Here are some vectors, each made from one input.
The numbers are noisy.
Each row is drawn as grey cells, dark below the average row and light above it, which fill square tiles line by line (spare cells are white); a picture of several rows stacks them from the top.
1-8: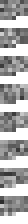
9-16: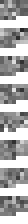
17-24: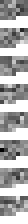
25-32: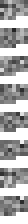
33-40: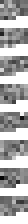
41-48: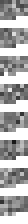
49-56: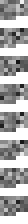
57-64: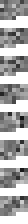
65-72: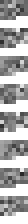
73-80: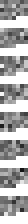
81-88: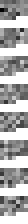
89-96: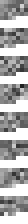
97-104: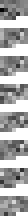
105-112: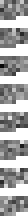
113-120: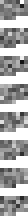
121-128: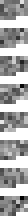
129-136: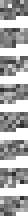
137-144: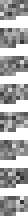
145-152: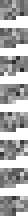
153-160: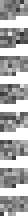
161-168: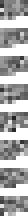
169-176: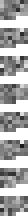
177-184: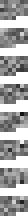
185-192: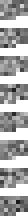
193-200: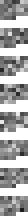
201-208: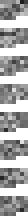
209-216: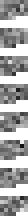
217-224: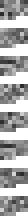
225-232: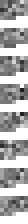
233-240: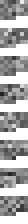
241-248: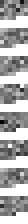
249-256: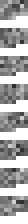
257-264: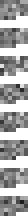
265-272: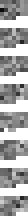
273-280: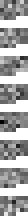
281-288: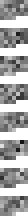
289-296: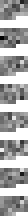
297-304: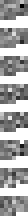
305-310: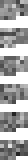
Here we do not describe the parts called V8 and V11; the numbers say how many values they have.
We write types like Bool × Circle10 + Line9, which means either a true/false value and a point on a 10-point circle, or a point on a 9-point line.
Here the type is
Line9 × (Line9 + V8) + (Tree12 + Unit) × V11.
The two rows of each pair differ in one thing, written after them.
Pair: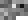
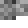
the value of V11
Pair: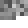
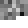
the value of V11
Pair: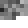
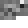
the value of V11
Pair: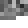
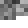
the value of V11
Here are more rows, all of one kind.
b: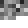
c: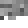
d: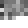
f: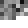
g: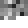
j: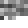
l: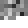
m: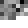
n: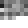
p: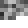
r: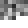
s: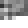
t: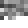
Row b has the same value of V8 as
f and m.
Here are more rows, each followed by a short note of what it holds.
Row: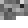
a node of a 12-node tree and a value of V11
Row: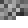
a value of V11
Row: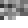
a point on a 9-point line and a value of V8
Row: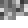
a point on a 9-point line and a value of V8
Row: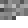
a value of V11
